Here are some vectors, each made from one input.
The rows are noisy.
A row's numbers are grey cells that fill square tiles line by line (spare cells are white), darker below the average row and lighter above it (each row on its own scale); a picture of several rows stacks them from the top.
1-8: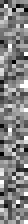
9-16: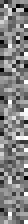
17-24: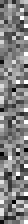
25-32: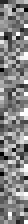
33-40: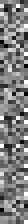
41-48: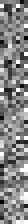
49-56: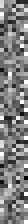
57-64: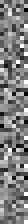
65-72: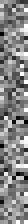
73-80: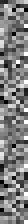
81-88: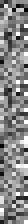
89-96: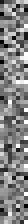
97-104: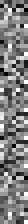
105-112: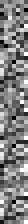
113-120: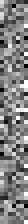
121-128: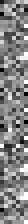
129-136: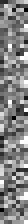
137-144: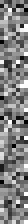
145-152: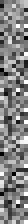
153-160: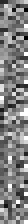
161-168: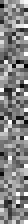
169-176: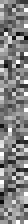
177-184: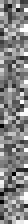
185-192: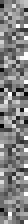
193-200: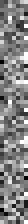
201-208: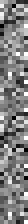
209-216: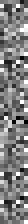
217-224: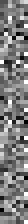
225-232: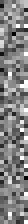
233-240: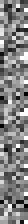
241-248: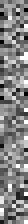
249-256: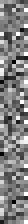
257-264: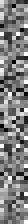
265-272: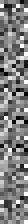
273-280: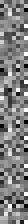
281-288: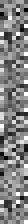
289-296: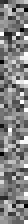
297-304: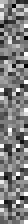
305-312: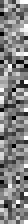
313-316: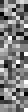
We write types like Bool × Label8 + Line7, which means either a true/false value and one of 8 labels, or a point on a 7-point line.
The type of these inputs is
Line10 + Line14.
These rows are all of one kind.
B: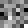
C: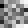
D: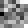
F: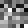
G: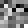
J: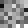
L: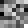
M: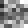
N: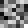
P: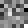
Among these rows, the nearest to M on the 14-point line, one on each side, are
C and D.
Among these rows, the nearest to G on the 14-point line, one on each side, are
F and L.
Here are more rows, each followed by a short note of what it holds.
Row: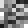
a point on a 10-point line
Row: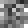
a point on a 10-point line
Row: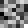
a point on a 14-point line
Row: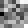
a point on a 14-point line
